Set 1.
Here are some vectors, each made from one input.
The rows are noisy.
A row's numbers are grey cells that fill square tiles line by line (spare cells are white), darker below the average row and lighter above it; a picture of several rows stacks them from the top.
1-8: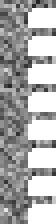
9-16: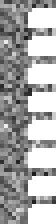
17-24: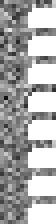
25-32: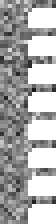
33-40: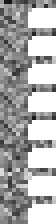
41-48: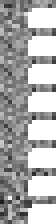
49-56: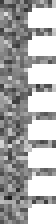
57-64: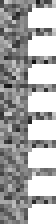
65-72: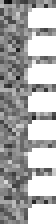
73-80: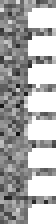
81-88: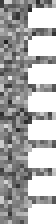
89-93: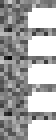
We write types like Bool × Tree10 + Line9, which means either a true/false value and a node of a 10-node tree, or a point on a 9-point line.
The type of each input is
Line5.
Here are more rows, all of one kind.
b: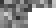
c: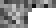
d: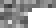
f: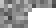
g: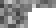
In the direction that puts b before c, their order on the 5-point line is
b, g, d, f, c.
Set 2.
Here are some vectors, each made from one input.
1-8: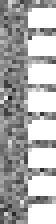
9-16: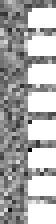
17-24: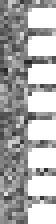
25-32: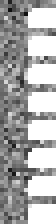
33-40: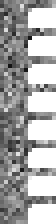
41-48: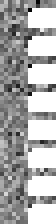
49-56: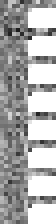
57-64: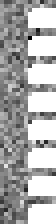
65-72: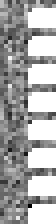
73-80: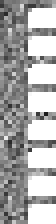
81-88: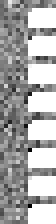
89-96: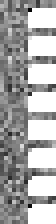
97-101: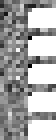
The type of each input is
Circle11 + Unit.
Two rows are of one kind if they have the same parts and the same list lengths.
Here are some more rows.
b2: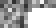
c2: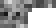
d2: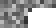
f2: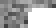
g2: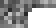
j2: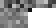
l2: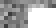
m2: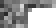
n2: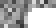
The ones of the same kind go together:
b2, n2
c2, d2, f2, g2, j2, l2, m2

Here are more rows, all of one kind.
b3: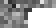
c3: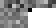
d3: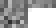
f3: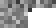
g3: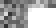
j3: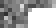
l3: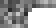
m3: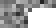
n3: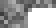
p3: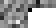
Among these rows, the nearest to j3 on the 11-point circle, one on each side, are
l3 and n3.
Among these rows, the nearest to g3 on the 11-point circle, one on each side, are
d3 and m3.
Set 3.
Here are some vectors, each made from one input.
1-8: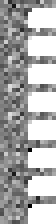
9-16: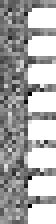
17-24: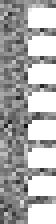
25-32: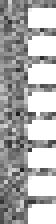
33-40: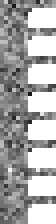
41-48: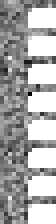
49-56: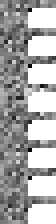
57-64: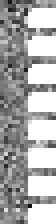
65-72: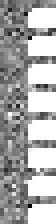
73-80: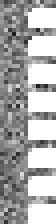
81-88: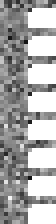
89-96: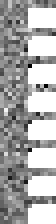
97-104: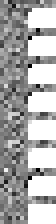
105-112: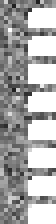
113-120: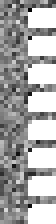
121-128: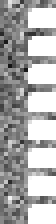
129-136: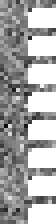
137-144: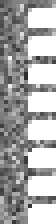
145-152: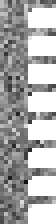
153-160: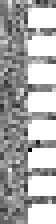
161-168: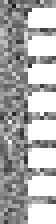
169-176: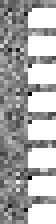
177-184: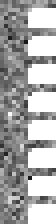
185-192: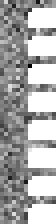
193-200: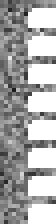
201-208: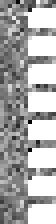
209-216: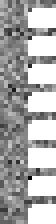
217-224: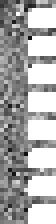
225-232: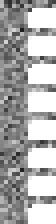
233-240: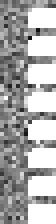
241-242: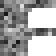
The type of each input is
Circle11 + Unit.
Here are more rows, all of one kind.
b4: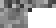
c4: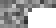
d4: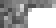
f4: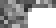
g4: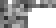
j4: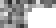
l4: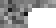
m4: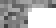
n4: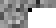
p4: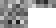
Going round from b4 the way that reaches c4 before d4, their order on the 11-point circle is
b4, j4, c4, m4, p4, g4, f4, d4, l4, n4.
